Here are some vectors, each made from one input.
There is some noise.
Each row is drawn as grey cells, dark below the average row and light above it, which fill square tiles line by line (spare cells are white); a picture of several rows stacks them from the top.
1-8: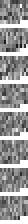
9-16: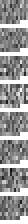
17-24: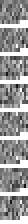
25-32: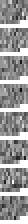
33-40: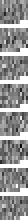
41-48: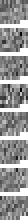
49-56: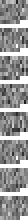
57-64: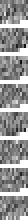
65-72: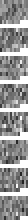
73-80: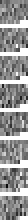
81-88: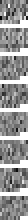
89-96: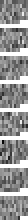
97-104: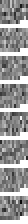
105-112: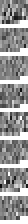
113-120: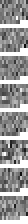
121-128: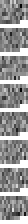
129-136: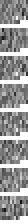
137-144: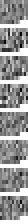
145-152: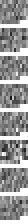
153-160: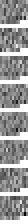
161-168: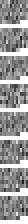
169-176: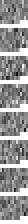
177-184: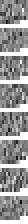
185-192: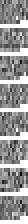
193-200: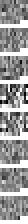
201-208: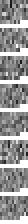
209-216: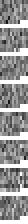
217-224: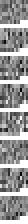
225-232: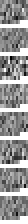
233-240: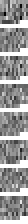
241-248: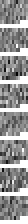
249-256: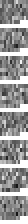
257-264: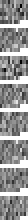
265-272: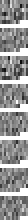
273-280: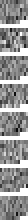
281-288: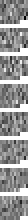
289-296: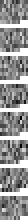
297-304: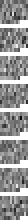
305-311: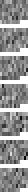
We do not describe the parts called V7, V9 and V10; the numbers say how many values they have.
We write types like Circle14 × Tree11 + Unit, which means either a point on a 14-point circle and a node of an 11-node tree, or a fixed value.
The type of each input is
(Bool × V9 + V7 × V10) × (Line5 + Line6).
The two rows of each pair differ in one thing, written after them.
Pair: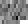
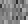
the value of V7
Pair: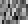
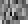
the place on the 6-point line
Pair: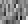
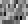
the value of V10
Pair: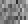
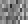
the value of V10
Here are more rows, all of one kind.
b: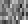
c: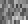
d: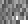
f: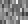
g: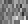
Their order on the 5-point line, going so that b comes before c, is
f, b, d, g, c.
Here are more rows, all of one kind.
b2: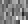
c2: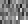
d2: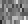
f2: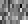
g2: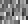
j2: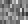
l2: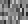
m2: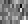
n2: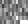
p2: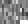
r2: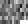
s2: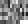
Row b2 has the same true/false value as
g2 and r2.
